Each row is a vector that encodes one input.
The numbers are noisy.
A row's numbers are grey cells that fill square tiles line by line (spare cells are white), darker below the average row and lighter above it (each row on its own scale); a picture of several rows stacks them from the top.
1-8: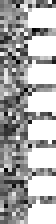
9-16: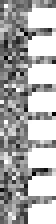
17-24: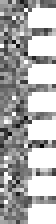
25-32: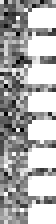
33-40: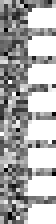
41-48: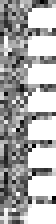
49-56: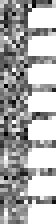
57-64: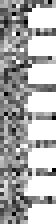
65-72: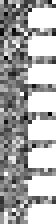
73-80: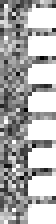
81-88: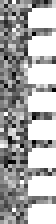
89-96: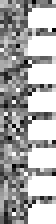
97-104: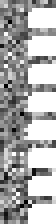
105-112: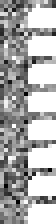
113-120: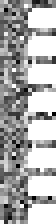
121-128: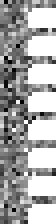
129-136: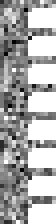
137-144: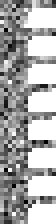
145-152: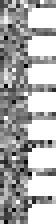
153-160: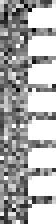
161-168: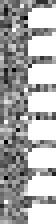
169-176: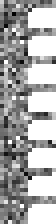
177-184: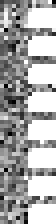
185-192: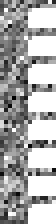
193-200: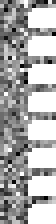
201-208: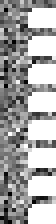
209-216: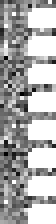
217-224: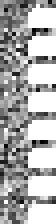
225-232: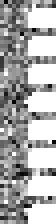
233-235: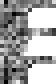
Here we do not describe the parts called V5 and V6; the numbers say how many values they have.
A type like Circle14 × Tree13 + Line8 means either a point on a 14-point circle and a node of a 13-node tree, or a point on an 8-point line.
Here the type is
(Bool × V5 + V6) × Label7 × Label8.
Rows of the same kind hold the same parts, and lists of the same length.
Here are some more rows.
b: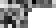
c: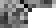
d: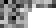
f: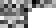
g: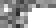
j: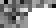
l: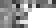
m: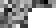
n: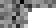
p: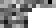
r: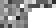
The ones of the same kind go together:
b, c, d, g, j, n, p
f, l, m, r

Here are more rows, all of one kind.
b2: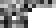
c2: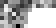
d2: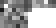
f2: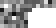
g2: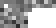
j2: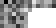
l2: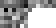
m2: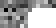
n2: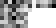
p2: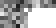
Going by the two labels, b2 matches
d2, l2 and m2.
